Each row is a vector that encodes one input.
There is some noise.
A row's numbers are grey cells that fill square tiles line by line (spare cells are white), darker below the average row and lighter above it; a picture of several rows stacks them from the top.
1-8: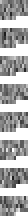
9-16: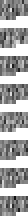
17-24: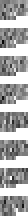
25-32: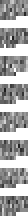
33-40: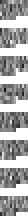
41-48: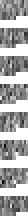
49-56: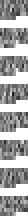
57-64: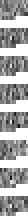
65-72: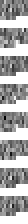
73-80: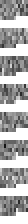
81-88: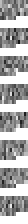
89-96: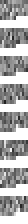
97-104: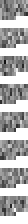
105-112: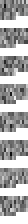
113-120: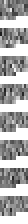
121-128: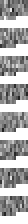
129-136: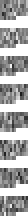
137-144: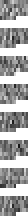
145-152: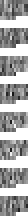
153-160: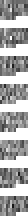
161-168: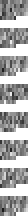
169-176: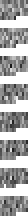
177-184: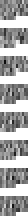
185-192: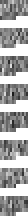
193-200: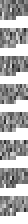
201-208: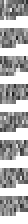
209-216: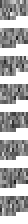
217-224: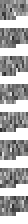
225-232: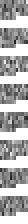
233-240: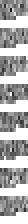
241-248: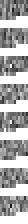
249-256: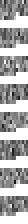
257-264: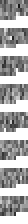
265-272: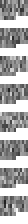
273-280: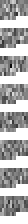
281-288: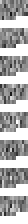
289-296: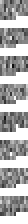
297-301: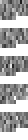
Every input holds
a node of an 18-node tree, together with either a fixed value, or three true/false values.
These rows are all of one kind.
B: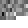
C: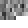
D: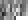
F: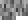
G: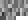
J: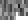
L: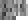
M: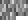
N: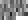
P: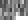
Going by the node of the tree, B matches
G and M.
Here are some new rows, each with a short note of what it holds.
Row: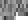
a node of an 18-node tree and three true/false values
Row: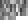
a node of an 18-node tree and three true/false values
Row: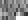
a node of an 18-node tree and three true/false values
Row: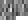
a node of an 18-node tree
